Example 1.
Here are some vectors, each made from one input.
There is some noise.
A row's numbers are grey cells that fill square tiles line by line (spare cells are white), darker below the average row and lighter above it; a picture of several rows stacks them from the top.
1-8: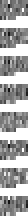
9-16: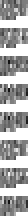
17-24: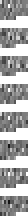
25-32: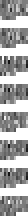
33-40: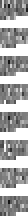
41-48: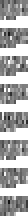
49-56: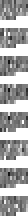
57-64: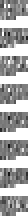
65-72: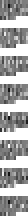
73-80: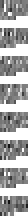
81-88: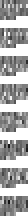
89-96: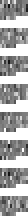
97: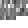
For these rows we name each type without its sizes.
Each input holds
either a label, or a point on a line.
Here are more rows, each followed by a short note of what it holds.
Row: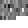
a point on a line
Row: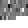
a point on a line
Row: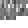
a label
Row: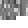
a label
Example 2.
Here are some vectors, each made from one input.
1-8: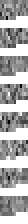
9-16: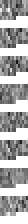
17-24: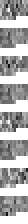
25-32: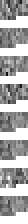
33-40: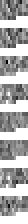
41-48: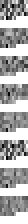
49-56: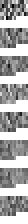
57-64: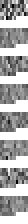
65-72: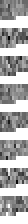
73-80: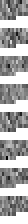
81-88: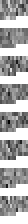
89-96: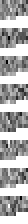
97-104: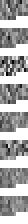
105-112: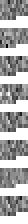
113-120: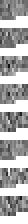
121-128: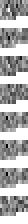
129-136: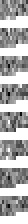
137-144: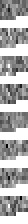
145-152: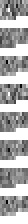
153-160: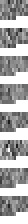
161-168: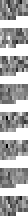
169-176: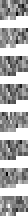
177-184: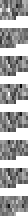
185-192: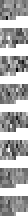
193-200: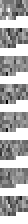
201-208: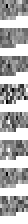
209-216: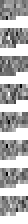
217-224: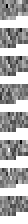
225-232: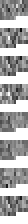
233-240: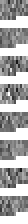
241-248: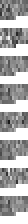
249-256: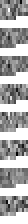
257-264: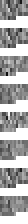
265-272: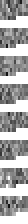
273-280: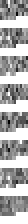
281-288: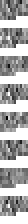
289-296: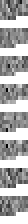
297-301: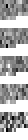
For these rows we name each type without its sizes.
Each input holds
a list of points on a line.
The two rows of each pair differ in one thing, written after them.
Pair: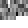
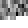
the place on the line in item 1 of the list
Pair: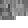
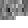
the place on the line in item 1 of the list
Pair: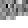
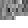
the place on the line in item 1 of the list
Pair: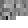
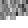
the place on the line in item 1 of the list
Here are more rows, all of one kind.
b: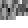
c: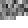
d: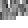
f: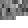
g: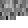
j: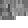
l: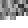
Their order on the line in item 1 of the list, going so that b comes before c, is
g, j, f, b, c, d, l.
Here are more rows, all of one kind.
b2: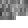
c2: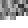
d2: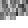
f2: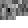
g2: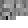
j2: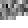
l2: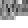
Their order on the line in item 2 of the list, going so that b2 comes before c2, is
l2, g2, d2, b2, j2, c2, f2.
